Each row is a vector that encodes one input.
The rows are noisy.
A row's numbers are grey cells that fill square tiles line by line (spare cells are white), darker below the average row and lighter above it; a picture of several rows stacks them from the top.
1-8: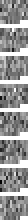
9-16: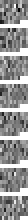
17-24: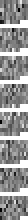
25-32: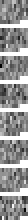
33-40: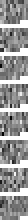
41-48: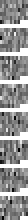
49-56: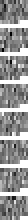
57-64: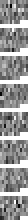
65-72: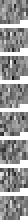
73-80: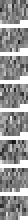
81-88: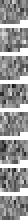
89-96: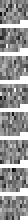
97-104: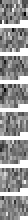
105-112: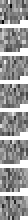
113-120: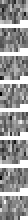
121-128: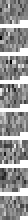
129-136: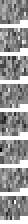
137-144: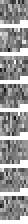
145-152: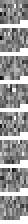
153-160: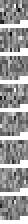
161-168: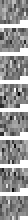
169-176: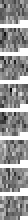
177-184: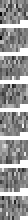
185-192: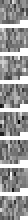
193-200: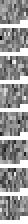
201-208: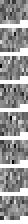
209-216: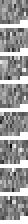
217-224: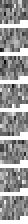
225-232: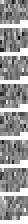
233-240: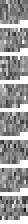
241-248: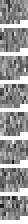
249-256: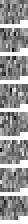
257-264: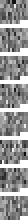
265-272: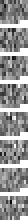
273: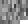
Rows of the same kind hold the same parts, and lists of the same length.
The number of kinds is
3.
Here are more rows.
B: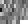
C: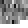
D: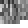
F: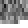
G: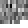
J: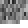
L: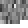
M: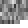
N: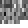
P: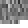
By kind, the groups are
B, D, J, L
C, F, M, P
G, N

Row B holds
a point on a 9-point circle and four true/false values.
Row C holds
four true/false values.
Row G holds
a point on a 15-point line.
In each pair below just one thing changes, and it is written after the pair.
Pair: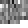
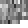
one of the four true/false values
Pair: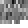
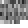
one of the four true/false values
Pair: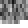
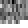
one of the four true/false values
